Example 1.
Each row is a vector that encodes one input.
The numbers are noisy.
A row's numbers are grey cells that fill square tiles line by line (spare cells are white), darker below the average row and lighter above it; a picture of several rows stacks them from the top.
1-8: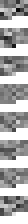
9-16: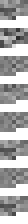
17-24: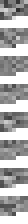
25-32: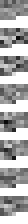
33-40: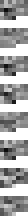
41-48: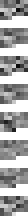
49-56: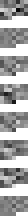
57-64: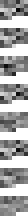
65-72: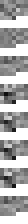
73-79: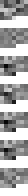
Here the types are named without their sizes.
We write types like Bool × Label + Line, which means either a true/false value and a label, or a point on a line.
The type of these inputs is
Line.
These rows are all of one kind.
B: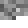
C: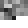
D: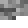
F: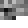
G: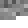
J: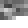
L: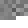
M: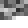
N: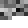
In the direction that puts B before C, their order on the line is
N, M, J, G, L, B, D, C, F.
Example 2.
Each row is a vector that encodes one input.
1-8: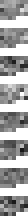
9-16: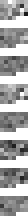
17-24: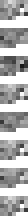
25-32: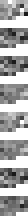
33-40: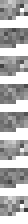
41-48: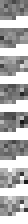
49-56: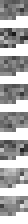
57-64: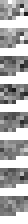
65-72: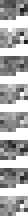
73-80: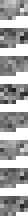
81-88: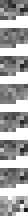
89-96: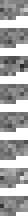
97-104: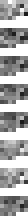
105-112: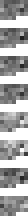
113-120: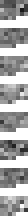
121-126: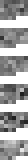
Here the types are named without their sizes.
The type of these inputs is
Line.
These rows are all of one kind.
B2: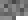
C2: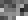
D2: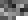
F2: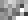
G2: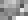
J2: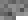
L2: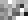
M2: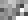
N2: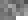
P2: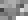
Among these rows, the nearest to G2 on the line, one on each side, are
M2 and P2.
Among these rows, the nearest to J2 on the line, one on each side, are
B2 and N2.
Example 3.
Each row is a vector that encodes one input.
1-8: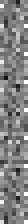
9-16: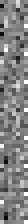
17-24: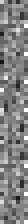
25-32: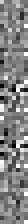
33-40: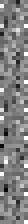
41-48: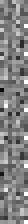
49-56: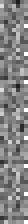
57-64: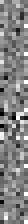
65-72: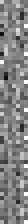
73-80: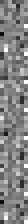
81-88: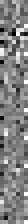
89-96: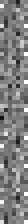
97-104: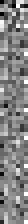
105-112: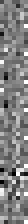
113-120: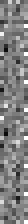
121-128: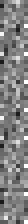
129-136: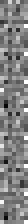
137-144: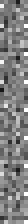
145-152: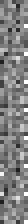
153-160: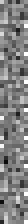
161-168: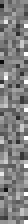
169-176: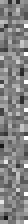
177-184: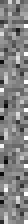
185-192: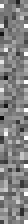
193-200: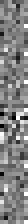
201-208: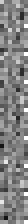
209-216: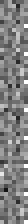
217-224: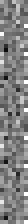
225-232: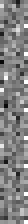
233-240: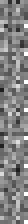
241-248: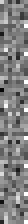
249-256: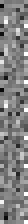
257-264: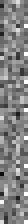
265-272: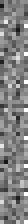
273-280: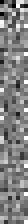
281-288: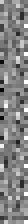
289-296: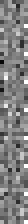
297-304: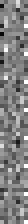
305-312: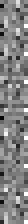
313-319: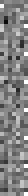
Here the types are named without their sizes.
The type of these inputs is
Bool × Bool × Bool × Bool + Unit.
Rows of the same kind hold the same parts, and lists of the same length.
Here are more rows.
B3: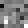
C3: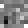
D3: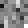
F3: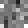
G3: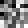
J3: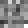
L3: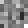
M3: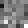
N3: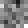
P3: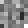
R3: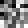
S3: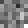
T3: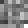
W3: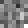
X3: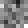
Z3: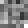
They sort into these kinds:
B3, C3, D3, F3, J3, L3, M3, N3, P3, S3, T3, W3, X3, Z3
G3, R3

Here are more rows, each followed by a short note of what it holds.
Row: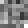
four true/false values
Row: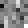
four true/false values
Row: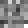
four true/false values
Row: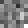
four true/false values
